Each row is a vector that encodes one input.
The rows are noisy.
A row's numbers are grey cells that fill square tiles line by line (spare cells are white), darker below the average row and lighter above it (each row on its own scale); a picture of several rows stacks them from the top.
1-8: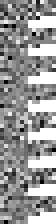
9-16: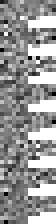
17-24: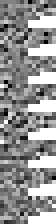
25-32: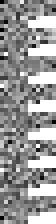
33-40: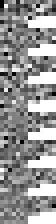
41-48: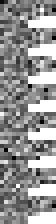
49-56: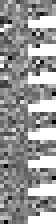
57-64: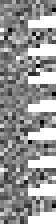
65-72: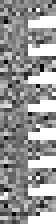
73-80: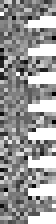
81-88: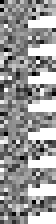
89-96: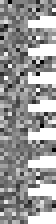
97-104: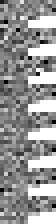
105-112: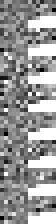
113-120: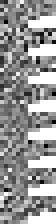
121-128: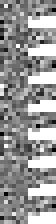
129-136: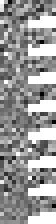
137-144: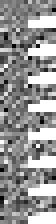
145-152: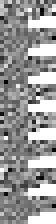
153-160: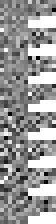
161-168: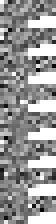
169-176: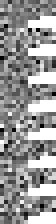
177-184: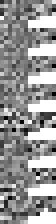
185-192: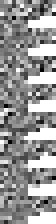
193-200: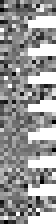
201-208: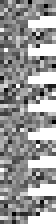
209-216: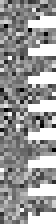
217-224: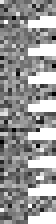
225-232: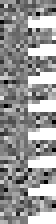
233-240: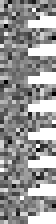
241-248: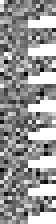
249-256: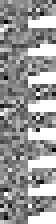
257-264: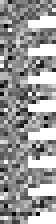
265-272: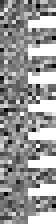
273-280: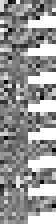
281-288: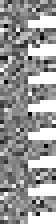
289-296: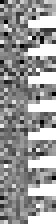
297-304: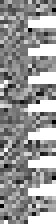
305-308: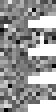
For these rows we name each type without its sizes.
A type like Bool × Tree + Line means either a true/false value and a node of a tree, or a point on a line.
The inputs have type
(Circle + Line) × Line.
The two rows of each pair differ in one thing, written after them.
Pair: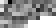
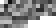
the place on the circle
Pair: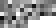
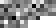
the place on the line
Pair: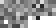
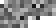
the place on the circle
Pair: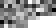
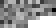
the place on the circle
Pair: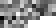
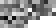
the place on the circle
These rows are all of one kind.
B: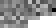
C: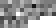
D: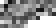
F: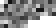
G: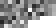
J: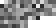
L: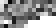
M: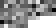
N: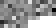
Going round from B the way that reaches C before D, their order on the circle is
B, N, J, M, C, G, D, F, L.
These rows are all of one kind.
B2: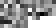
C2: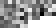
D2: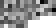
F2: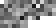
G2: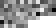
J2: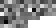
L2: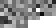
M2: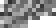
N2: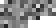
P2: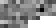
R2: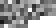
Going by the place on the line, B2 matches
J2, L2 and R2.
